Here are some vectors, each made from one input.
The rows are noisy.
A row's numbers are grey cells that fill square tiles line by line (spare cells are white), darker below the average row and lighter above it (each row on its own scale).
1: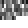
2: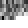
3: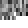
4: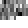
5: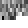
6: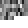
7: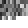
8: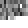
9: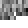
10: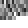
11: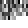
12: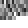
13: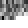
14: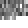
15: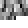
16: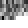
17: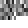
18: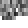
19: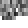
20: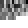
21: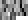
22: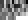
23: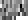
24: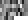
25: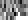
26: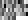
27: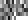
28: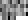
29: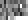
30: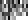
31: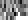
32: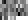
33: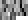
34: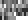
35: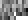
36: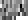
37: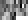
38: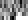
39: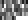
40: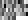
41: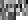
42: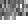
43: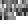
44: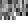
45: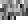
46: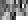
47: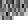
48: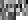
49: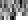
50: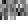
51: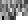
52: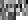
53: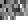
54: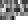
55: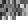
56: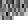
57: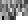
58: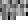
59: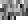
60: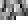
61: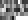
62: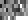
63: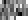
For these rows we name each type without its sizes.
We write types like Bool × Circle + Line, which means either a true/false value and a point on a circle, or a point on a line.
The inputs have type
Circle × Circle.
